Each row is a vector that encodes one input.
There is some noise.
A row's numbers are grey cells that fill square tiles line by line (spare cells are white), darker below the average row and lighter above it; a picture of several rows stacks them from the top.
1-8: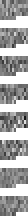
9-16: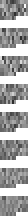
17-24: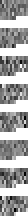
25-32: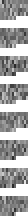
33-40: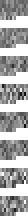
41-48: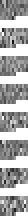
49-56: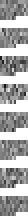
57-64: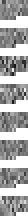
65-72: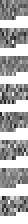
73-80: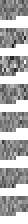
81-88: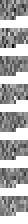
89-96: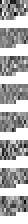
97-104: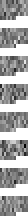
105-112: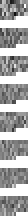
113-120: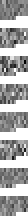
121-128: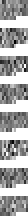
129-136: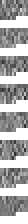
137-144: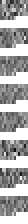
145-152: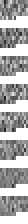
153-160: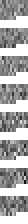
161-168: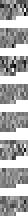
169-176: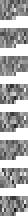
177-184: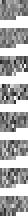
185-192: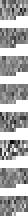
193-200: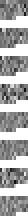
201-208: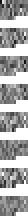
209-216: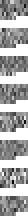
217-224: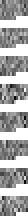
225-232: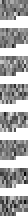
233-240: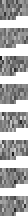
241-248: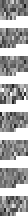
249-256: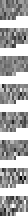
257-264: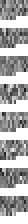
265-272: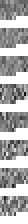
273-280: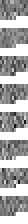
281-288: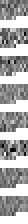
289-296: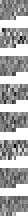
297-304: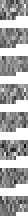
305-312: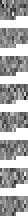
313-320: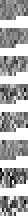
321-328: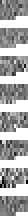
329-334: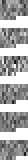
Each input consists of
either a point on a 9-point circle, or a fixed value, or a node of a 9-node tree.
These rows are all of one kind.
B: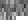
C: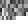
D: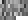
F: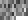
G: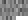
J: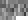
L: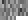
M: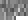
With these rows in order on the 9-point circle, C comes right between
D and G.
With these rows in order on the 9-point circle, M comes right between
F and J.
